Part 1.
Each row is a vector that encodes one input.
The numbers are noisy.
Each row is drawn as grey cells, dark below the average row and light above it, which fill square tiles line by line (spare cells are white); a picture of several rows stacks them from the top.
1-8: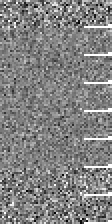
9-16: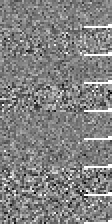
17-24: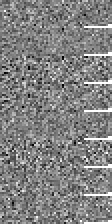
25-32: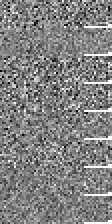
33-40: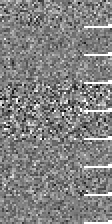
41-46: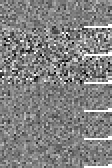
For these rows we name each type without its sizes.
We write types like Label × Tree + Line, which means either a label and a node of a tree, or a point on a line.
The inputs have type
Line.
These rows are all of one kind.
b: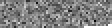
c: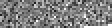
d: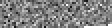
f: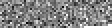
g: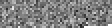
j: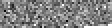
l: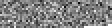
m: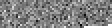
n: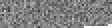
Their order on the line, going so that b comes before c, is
g, m, n, b, d, c, l, j, f.
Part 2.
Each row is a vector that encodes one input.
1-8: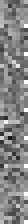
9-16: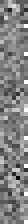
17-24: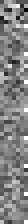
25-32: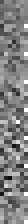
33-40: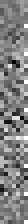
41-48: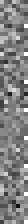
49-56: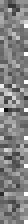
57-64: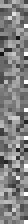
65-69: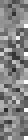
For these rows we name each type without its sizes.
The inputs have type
Line.
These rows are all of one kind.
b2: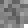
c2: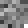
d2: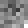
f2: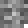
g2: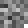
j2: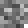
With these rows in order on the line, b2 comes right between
d2 and j2.
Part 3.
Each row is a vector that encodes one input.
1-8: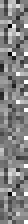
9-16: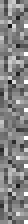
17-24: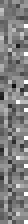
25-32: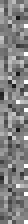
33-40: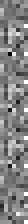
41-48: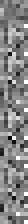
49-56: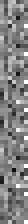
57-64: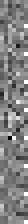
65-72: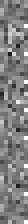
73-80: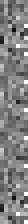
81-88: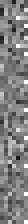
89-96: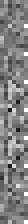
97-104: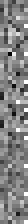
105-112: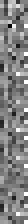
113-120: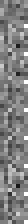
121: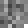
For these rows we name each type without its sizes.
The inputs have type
Line.
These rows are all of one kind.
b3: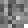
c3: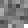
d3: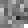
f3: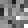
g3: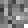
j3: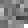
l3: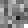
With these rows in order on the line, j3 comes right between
c3 and d3.
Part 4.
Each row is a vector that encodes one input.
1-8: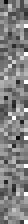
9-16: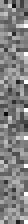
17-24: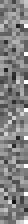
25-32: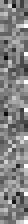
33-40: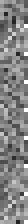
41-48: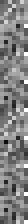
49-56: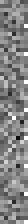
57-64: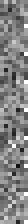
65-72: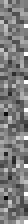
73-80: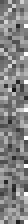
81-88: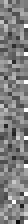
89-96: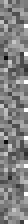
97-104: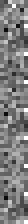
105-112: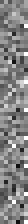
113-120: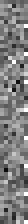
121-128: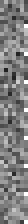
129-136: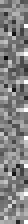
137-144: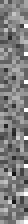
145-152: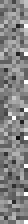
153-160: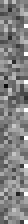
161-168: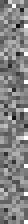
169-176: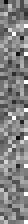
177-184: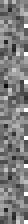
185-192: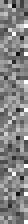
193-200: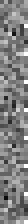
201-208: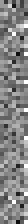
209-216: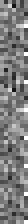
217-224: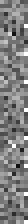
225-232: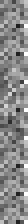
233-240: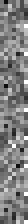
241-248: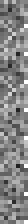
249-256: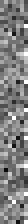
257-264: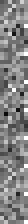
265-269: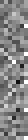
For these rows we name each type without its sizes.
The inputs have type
Line.
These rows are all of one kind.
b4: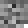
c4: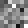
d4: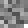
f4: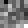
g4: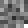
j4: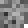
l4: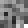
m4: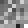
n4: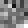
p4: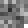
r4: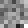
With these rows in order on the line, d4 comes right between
b4 and p4.
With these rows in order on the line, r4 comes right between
j4 and m4.
